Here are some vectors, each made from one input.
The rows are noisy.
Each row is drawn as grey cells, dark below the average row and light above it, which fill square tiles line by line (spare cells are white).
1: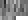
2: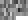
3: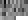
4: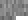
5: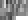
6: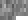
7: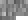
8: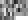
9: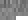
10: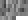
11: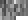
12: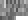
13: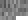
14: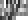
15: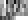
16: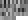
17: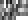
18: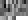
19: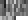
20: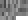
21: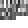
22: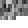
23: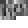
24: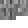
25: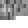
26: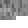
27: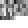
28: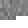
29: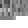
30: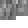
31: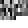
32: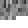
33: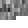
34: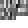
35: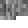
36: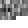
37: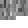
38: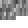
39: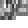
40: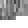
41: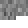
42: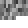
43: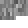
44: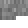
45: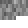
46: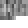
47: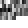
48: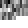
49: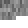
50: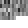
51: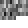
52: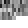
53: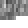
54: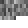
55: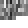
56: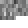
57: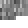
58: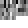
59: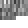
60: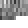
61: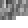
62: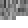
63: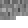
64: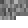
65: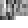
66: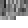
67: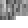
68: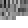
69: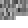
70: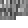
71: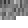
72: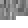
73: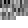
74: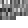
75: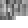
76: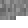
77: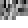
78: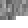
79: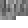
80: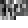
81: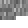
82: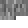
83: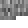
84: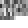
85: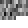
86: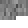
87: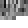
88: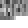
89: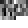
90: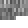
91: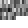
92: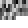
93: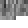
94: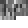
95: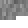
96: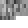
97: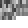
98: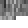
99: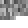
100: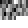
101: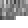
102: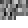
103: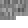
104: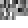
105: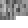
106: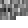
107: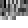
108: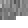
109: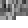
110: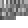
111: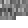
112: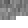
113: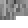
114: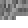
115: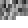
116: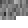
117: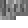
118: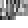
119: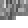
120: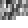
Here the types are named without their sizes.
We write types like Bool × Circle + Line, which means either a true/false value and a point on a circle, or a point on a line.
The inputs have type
Bool × Bool × Bool × Line × Tree.
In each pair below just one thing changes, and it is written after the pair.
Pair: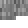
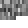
one of the three true/false values
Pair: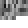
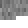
the place on the line
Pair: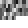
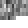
the node of the tree
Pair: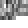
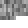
the node of the tree
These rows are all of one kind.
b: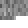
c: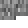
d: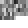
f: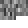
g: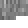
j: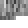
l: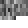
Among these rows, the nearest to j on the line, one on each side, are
d and l.
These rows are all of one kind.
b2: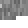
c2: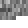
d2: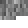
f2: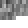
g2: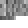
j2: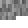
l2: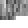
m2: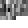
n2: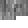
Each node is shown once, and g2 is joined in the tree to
f2 and l2.
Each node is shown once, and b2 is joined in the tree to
j2.
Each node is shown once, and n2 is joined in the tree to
j2.
